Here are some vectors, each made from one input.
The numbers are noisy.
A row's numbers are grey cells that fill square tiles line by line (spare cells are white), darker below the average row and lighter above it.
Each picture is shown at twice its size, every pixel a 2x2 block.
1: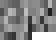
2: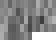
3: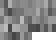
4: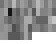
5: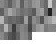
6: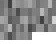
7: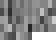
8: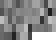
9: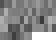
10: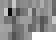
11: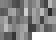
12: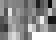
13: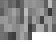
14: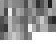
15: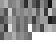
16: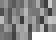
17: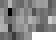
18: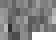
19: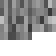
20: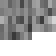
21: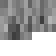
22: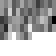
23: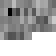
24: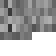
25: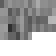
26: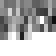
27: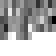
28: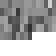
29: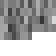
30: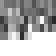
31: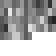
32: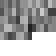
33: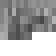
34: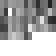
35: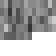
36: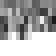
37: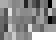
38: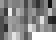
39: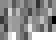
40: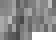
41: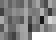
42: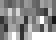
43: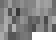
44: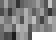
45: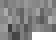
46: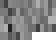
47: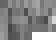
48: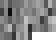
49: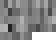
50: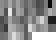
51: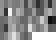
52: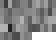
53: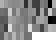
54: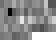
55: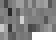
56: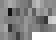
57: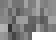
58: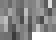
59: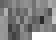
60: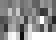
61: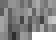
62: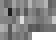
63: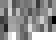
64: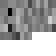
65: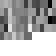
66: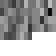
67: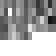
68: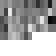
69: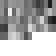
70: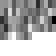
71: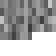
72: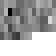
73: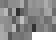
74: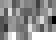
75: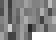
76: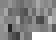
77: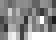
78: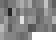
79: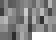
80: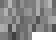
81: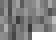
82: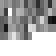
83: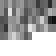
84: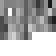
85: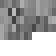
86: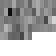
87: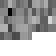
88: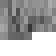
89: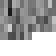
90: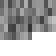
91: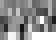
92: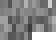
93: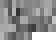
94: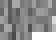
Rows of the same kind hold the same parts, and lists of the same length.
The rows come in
2 kinds.
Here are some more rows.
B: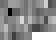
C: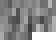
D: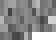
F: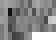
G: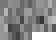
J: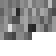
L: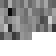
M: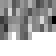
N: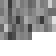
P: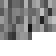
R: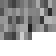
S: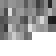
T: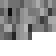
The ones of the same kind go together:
B, C, D, F, G, J, L, N, P, R, T
M, S

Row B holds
a point on each of three 5-point lines.
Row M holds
a point on a 4-point line.
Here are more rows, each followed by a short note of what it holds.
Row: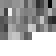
a point on a 4-point line
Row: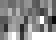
a point on a 4-point line
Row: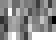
a point on a 4-point line
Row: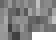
a point on each of three 5-point lines
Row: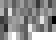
a point on a 4-point line
